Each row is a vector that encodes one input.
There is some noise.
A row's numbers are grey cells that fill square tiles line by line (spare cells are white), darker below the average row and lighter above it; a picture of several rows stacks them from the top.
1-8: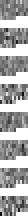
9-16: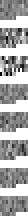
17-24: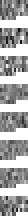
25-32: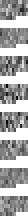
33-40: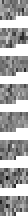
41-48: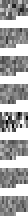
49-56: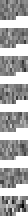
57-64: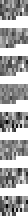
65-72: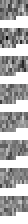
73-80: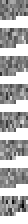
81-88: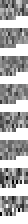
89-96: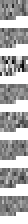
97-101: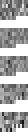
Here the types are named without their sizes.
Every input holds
a point on a line, together with either a label, or a node of a tree.
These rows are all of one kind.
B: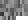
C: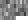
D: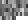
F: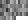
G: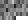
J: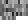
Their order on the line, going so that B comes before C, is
D, B, J, F, C, G.
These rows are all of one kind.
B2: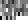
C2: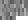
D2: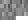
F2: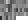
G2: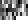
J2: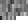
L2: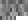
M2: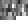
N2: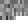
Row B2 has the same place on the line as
J2 and M2.
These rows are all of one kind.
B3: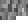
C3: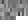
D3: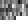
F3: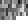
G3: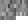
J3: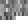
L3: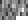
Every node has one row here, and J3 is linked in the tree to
F3 and L3.
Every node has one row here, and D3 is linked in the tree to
B3 and F3.
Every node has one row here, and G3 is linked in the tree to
C3.
